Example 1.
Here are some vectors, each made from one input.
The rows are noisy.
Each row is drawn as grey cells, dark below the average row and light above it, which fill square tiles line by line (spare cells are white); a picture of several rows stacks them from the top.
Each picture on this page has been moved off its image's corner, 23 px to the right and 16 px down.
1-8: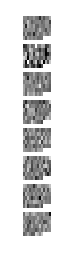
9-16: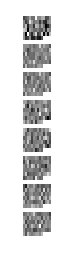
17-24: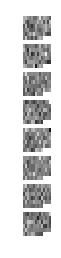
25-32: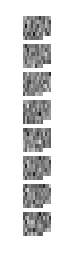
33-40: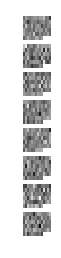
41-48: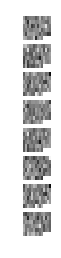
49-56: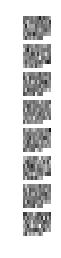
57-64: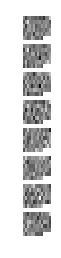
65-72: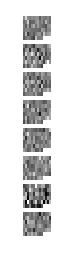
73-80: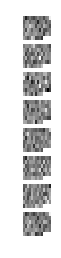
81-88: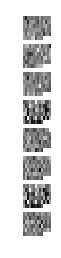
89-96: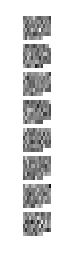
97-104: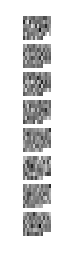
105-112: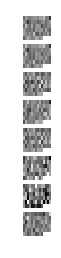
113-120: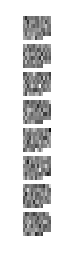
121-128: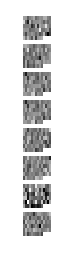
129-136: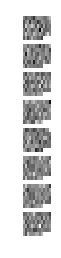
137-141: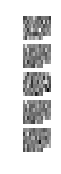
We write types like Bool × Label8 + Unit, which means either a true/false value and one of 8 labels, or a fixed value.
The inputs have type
Bool × Bool × Bool × Bool + Unit.
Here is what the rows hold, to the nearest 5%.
About 5% of them hold a fixed value. The rest hold four true/false values.
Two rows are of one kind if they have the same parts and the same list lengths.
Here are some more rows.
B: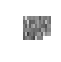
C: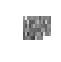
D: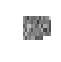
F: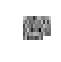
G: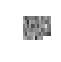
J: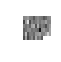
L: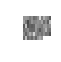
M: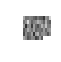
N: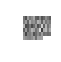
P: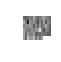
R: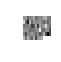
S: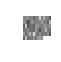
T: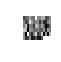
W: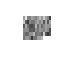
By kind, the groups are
B, C, D, F, G, J, L, M, N, P, R, S, W
T

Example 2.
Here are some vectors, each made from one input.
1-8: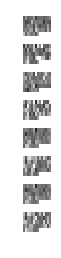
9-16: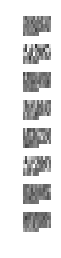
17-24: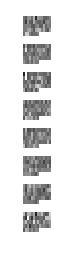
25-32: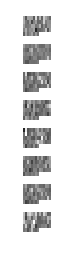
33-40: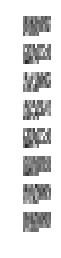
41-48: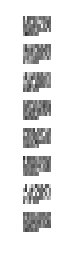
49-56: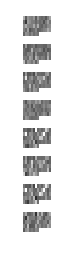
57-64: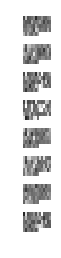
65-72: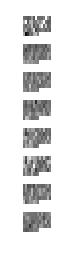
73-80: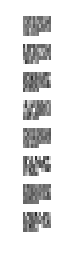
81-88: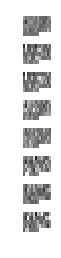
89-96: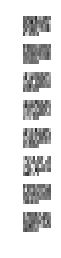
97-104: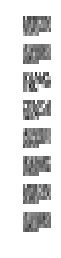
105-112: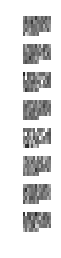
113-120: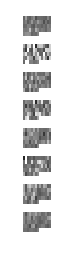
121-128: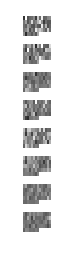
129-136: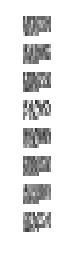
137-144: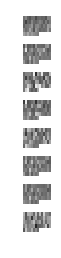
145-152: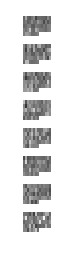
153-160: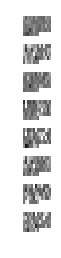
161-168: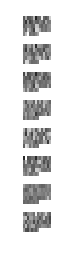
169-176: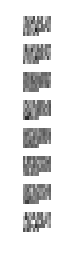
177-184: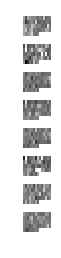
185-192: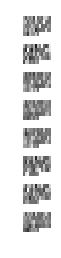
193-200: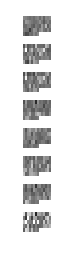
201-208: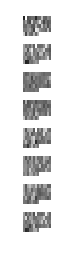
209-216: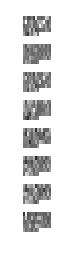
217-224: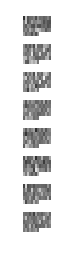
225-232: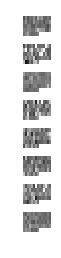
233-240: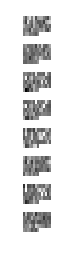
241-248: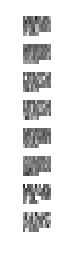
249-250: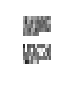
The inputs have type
Line7.
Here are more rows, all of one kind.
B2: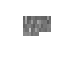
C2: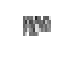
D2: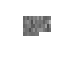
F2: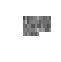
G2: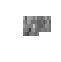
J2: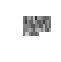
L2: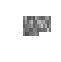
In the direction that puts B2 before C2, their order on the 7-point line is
L2, G2, D2, F2, J2, B2, C2.
